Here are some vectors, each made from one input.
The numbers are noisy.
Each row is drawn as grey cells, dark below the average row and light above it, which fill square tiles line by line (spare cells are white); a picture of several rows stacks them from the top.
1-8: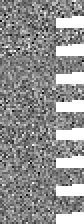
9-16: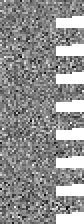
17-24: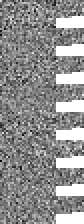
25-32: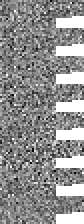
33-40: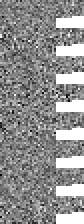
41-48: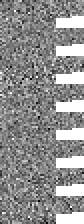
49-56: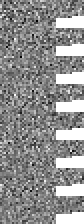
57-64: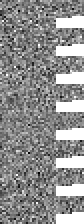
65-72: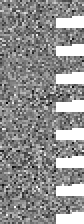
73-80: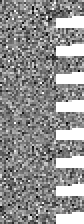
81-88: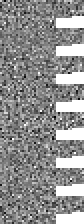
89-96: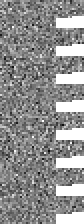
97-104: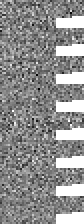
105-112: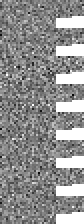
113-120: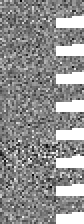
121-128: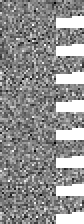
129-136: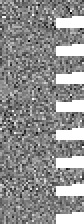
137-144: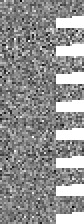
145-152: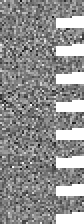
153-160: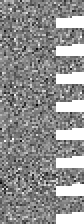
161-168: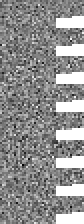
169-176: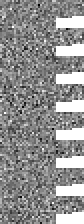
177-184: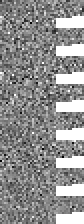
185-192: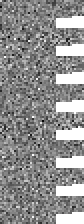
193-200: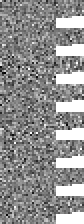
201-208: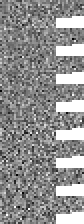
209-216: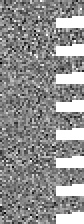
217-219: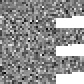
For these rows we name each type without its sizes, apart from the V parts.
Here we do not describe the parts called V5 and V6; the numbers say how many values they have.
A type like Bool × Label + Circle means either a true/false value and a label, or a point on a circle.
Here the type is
Bool × (Line + V5) + V6.
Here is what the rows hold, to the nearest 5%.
About 65% of them hold a true/false value, together with either a point on a line, or a value of V5. The rest hold a value of V6.
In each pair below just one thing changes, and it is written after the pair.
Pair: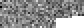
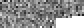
the value of V5
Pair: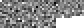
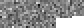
the true/false value
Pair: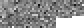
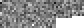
the true/false value
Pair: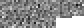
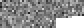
the true/false value
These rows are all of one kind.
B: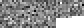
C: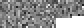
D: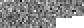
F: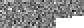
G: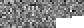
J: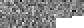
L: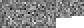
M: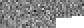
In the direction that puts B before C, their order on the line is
B, M, F, C, L, G, J, D.
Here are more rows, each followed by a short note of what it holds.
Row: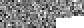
a value of V6
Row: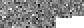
a true/false value and a value of V5
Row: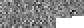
a point on a line and a true/false value
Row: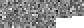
a true/false value and a value of V5
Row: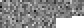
a true/false value and a value of V5
